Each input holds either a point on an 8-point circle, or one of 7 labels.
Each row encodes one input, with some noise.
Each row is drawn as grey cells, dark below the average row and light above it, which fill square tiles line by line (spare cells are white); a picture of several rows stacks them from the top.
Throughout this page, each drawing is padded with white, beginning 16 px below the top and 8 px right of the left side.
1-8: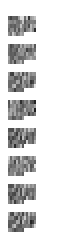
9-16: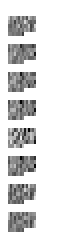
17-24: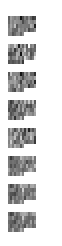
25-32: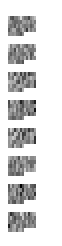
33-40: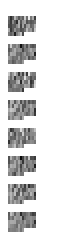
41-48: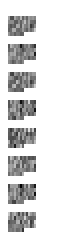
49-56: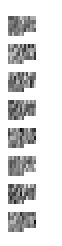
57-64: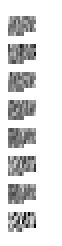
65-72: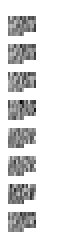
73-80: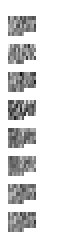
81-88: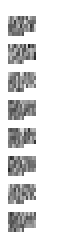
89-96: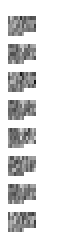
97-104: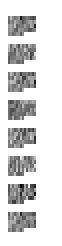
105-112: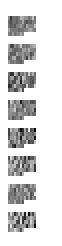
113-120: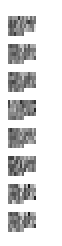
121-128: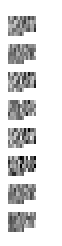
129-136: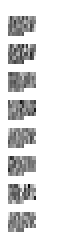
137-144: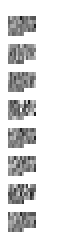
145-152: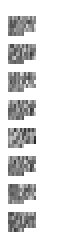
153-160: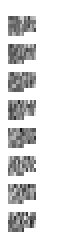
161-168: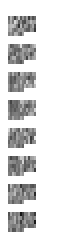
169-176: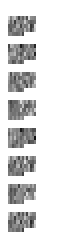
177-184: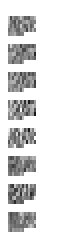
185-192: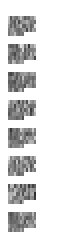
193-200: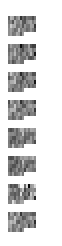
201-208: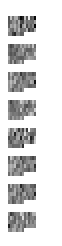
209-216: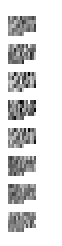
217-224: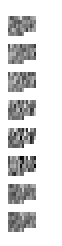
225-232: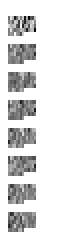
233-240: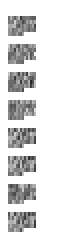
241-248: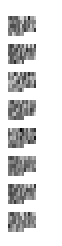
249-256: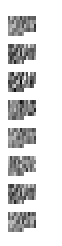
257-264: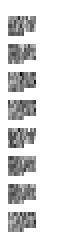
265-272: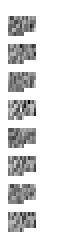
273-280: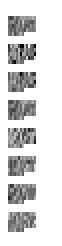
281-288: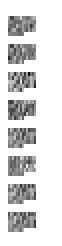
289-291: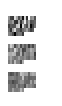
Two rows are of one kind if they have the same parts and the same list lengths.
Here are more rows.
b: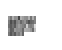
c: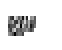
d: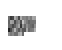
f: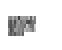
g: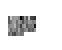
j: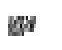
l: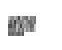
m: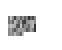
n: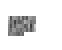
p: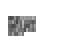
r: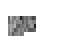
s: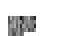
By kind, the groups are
b, c, d, f, j, l, n, p
g, m, r, s

